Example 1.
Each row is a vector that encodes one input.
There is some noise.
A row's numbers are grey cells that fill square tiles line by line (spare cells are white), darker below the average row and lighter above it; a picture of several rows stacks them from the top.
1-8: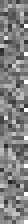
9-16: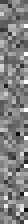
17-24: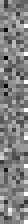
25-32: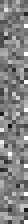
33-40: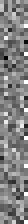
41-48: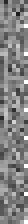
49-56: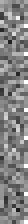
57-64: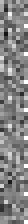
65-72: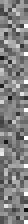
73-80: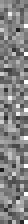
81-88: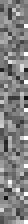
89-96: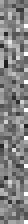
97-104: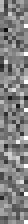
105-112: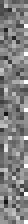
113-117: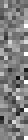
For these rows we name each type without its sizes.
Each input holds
a point on a circle and a point on each of two lines.
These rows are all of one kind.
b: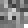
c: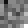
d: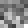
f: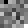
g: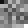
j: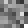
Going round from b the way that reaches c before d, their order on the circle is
b, j, g, f, c, d.
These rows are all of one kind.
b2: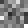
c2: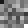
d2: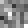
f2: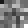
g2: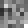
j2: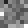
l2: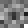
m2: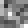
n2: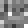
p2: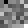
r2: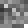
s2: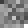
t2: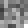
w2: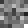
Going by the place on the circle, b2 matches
c2, f2 and w2.
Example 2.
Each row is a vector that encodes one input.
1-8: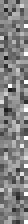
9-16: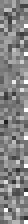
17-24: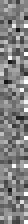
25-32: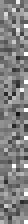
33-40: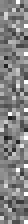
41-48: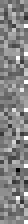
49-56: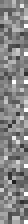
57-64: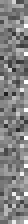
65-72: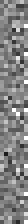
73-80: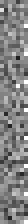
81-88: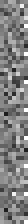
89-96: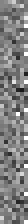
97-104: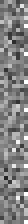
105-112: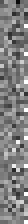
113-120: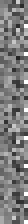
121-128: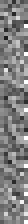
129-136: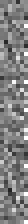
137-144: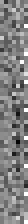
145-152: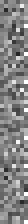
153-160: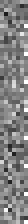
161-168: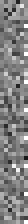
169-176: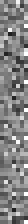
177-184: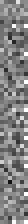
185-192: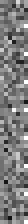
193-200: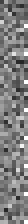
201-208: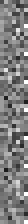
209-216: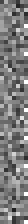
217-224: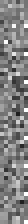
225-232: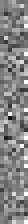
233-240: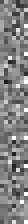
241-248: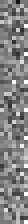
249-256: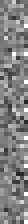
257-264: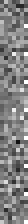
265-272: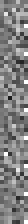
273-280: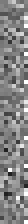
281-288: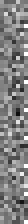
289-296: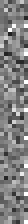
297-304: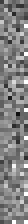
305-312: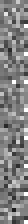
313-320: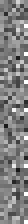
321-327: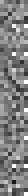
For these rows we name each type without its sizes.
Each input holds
a list of points on a circle.
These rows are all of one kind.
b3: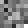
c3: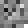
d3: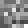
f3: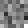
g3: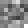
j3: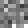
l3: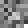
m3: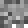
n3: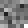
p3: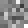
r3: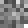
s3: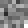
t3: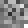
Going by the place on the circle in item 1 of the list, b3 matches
l3 and m3.
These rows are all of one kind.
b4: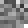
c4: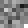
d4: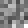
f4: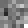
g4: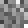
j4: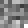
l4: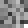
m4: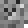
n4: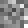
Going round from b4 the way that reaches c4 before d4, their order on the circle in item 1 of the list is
b4, j4, c4, d4, f4, n4, m4, l4, g4.
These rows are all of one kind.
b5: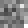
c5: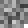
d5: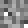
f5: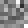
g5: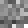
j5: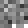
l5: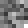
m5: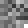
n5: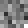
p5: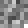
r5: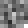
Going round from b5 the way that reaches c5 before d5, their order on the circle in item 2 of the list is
b5, r5, l5, m5, n5, f5, c5, p5, d5, j5, g5.
